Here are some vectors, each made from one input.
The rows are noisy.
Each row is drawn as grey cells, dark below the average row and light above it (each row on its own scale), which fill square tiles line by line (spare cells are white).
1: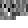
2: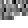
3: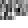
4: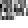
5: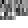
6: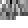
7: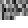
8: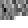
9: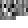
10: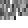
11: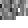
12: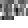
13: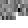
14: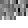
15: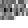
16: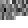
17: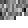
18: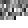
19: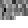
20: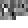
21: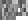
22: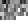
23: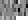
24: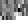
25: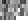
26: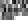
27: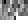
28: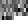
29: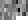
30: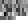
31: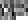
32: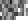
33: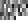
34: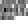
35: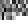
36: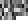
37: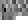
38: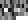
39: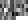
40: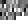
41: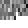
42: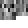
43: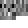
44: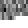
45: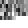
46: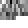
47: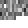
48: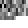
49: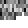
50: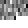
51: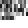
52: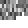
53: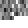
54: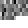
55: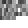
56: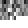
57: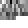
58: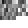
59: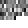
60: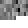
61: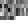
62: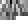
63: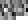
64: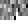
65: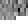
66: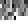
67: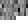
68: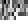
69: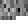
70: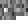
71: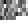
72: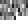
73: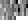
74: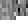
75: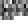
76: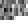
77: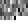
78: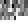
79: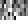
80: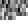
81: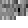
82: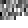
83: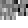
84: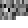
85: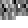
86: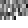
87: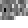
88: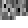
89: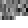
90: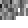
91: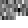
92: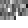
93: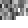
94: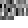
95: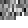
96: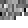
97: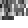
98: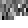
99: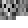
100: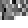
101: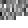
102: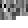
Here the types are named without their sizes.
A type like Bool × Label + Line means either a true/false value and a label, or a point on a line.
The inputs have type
Bool × Tree + Unit.
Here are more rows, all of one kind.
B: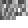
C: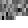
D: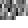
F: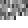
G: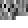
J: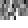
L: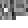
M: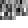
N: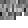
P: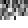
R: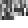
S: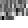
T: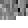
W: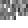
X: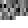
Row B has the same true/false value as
D, M, R and S.
